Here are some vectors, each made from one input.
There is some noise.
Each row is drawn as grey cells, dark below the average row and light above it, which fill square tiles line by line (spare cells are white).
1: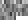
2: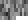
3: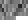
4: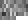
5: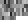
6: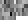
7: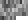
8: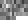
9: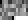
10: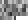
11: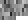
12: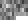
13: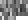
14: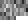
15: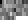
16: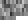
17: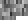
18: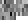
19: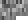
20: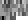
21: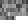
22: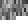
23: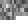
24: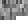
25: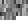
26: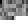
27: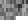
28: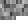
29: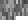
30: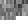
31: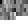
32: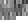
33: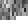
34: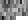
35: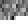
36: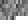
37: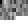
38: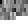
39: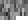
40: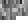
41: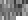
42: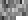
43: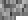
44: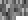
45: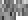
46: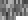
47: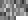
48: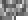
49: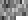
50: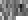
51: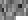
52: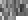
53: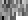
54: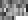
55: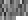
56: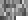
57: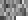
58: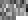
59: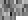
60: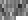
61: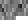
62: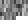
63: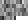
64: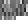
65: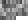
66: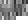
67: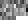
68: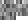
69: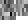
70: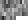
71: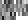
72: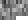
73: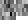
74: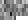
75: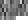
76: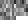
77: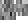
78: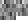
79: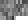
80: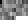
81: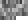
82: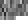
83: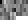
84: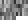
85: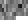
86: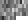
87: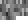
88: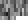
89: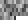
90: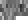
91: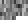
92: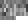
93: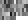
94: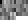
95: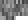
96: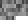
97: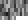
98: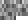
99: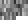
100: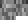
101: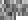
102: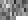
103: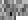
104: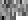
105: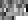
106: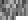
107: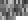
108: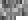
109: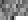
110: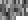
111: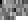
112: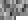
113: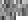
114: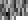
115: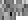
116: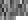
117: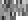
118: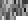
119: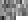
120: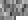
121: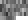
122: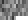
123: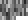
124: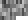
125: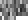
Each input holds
either a point on an 11-point circle, or a node of a 15-node tree.
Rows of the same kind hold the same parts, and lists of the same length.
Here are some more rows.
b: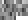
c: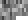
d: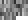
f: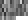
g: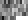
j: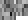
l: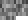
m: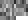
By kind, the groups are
b, c, g, j
d, f, l, m

